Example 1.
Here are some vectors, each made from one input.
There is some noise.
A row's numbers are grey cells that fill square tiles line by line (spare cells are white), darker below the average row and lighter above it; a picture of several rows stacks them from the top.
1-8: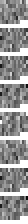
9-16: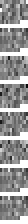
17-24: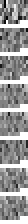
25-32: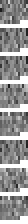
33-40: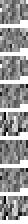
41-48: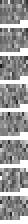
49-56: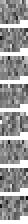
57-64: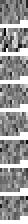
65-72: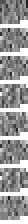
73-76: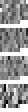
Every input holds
either a fixed value, or three true/false values.
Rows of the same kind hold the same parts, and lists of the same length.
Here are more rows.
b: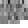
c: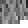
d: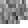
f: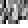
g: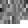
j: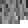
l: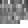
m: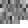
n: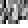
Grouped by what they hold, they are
b, c, d, g, j, l, m
f, n

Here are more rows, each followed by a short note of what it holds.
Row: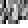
a fixed value
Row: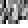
a fixed value
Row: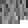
three true/false values
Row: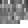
three true/false values
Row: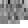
three true/false values
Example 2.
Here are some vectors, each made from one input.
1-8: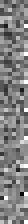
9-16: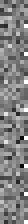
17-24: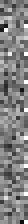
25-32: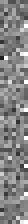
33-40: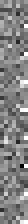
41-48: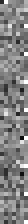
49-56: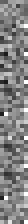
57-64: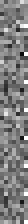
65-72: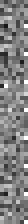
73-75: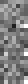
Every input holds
one of 10 labels.
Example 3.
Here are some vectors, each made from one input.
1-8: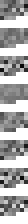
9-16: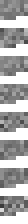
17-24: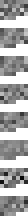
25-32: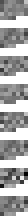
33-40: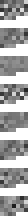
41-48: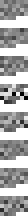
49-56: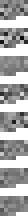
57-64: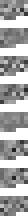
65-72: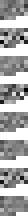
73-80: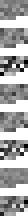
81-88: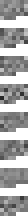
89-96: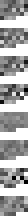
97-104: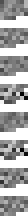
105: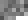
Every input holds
a point on a 4-point line.
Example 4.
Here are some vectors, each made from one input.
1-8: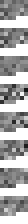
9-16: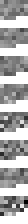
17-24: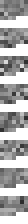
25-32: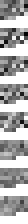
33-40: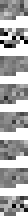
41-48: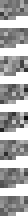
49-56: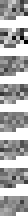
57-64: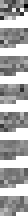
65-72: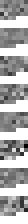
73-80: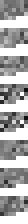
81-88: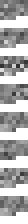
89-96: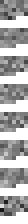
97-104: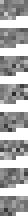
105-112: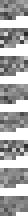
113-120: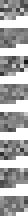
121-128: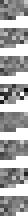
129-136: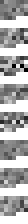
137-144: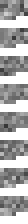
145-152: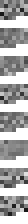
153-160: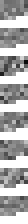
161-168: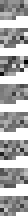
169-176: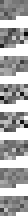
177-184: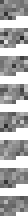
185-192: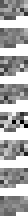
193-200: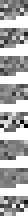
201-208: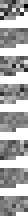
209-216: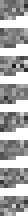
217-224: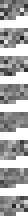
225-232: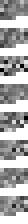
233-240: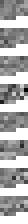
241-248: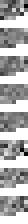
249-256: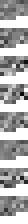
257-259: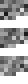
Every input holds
a point on a 4-point line and a point on a 6-point line.
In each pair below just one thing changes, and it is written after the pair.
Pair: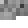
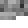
the place on the 4-point line
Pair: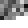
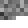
the place on the 6-point line
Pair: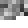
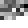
the place on the 4-point line
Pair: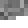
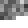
the place on the 6-point line
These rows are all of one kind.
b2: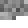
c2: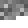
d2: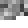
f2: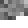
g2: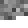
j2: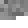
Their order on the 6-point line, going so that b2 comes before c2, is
d2, b2, j2, c2, g2, f2.
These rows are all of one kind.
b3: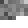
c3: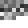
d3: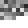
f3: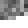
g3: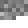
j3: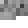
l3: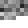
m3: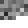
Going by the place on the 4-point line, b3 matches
c3 and g3.
